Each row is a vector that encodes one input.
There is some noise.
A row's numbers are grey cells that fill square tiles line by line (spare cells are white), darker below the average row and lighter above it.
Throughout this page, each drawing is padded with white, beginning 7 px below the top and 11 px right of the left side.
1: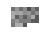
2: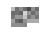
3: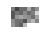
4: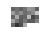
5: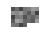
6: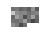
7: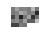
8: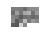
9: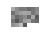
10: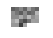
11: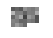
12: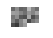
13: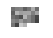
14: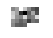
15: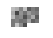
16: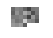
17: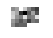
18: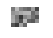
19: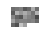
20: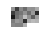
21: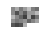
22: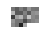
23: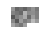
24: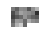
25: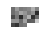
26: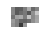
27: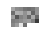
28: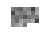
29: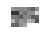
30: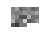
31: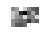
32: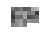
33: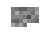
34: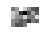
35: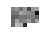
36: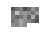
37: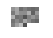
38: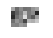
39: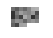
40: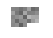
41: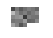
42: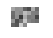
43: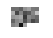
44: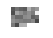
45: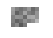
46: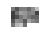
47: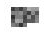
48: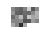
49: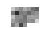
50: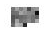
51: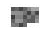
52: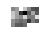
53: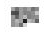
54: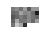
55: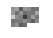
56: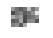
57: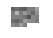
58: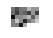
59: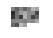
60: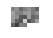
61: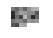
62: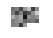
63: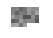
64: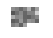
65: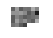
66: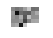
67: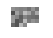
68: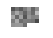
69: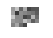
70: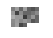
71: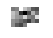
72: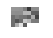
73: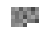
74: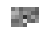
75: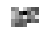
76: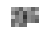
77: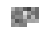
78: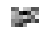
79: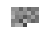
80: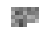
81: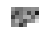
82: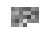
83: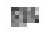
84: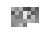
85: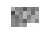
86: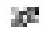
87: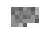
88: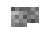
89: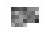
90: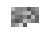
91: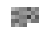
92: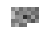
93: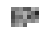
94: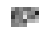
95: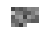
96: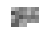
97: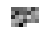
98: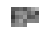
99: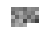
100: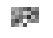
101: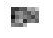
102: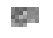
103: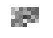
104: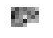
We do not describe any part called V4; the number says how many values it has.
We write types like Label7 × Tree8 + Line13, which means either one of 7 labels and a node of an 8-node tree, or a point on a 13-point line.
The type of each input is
List3(Bool × V4).
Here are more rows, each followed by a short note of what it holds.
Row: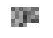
a list of two items
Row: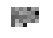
a list of one item
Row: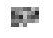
a list of one item
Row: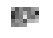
a list of one item
